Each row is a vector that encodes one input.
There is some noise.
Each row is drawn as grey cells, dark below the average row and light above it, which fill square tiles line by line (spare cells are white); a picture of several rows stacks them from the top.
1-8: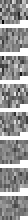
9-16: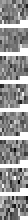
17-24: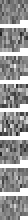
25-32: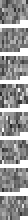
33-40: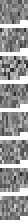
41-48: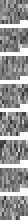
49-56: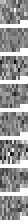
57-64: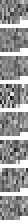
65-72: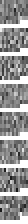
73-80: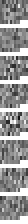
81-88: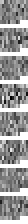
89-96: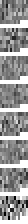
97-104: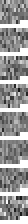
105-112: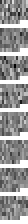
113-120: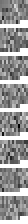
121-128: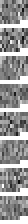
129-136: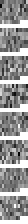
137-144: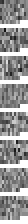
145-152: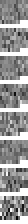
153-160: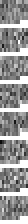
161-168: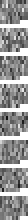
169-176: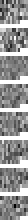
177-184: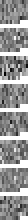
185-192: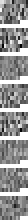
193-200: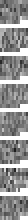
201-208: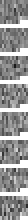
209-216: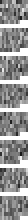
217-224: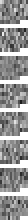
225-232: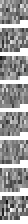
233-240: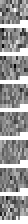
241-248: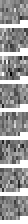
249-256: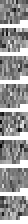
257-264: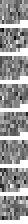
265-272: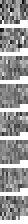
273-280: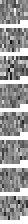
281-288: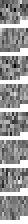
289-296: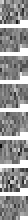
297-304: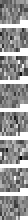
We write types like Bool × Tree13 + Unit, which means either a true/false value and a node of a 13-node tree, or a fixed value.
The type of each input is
Bool × Bool × Bool.
